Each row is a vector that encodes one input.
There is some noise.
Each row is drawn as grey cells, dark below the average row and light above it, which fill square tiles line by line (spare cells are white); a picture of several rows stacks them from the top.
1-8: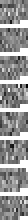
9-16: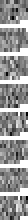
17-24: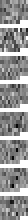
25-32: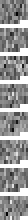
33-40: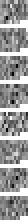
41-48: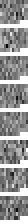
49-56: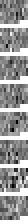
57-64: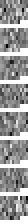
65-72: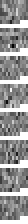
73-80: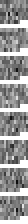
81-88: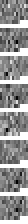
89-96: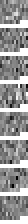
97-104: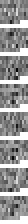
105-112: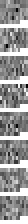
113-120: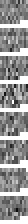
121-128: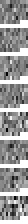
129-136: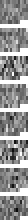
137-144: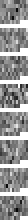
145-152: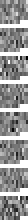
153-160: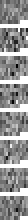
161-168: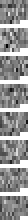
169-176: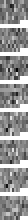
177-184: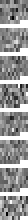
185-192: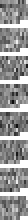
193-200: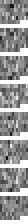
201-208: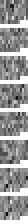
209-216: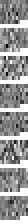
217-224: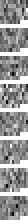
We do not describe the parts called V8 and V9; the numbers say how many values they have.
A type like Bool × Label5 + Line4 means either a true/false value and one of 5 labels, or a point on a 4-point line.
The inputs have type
(Bool × Bool × Bool × Bool × Label7 × V9 + Line6) × V8.
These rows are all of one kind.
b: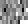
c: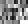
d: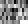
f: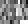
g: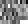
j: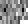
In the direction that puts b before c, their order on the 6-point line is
j, b, c, g, f, d.
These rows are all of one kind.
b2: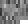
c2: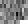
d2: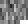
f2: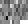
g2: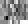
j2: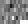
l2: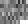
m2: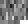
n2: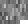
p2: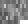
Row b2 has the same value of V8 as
l2, n2 and p2.
